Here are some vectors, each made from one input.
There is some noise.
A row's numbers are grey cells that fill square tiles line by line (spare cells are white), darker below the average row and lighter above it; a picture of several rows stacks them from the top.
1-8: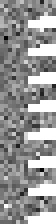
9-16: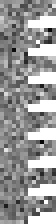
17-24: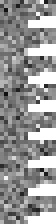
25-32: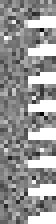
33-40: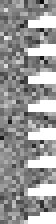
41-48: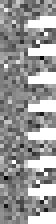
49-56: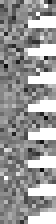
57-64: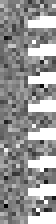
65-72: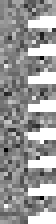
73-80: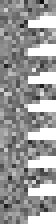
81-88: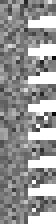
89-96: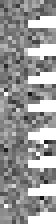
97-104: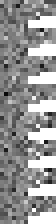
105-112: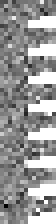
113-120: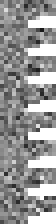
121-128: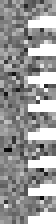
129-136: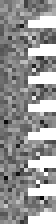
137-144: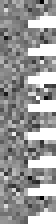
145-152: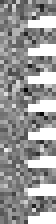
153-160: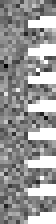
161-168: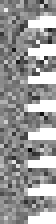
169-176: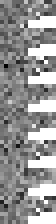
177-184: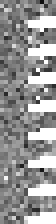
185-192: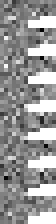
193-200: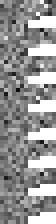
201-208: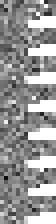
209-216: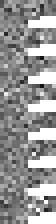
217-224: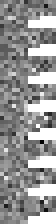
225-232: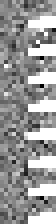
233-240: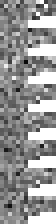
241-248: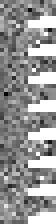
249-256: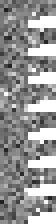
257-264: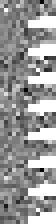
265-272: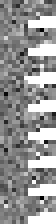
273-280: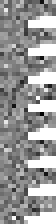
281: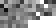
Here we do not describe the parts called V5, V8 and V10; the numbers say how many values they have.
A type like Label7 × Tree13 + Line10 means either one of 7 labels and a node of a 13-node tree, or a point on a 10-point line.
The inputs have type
Bool × Line11 × ((Line11 + V10) × Tree9 × V5 + V8).
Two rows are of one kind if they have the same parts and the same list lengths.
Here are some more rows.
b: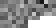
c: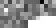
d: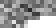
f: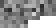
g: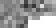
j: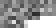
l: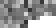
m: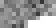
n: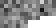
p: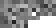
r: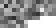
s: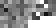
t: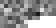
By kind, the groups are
b, g, j, m, n, r
c, p, t
d, f, l, s

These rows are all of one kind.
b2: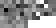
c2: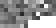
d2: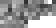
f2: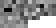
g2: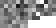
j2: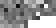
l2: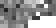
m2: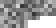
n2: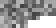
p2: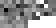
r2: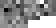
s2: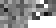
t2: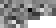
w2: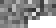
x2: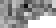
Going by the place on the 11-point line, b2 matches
c2, g2, j2 and p2.
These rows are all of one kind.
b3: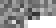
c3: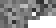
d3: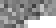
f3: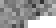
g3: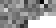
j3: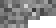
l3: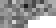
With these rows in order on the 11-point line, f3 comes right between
d3 and l3.
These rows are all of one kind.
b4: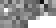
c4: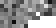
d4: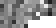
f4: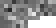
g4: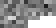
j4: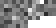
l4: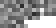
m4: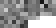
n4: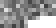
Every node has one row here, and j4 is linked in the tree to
m4.
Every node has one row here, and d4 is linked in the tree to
f4.
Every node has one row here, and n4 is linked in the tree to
l4 and m4.
